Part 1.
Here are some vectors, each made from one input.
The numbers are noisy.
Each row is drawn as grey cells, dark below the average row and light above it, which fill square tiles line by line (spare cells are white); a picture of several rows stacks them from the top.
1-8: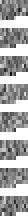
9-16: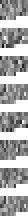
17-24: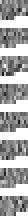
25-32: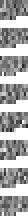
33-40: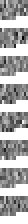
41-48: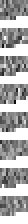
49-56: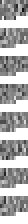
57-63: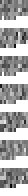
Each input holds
a point on an 8-point line, together with either a fixed value, or a node of an 8-node tree.
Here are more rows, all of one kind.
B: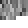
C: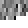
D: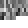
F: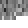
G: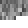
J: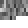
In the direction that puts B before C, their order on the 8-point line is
D, J, F, G, B, C.
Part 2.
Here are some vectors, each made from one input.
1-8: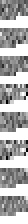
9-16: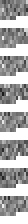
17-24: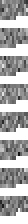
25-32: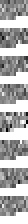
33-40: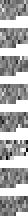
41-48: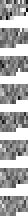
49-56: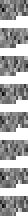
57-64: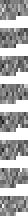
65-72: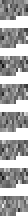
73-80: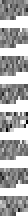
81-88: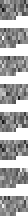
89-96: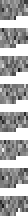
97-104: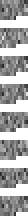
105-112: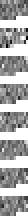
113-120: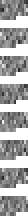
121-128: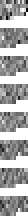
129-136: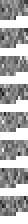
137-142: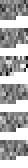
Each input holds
a list of up to two points on an 8-point circle.
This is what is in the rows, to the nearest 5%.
All of them are lists of up to two points on an 8-point circle: about 5% are empty, 40% hold one and 55% two.
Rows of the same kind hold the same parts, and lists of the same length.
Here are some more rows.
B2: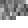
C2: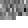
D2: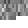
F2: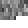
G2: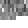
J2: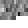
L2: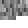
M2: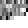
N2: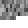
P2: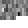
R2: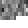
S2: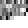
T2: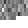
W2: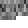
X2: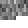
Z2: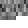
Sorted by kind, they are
B2, C2, D2, G2, J2, L2, N2, P2, T2
F2, R2, W2, X2, Z2
M2, S2

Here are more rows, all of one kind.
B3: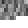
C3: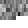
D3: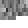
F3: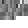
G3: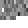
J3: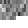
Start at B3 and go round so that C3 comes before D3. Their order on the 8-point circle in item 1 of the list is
B3, G3, C3, J3, D3, F3.
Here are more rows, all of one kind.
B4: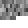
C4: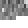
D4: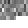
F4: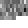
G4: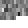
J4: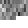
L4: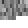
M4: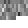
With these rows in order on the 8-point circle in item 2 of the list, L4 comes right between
B4 and F4.
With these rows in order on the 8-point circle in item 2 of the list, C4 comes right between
D4 and J4.
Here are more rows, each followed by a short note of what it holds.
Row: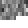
a list of one item
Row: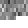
a list of two items
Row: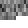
a list of one item
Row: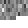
a list of two items
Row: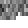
a list of one item
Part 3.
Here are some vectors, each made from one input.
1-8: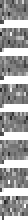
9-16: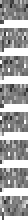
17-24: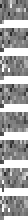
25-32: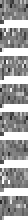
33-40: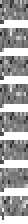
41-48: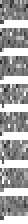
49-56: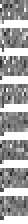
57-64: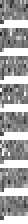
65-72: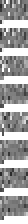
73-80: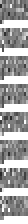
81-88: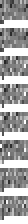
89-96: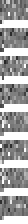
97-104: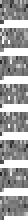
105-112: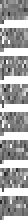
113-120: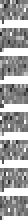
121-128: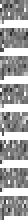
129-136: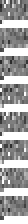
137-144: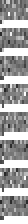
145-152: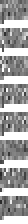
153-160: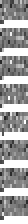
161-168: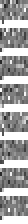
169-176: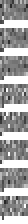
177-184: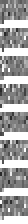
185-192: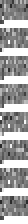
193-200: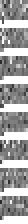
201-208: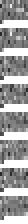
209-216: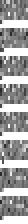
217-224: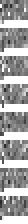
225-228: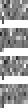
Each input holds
either a point on a 10-point line, or three true/false values.
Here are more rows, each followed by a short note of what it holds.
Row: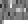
three true/false values
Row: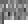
a point on a 10-point line
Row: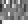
three true/false values
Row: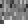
a point on a 10-point line
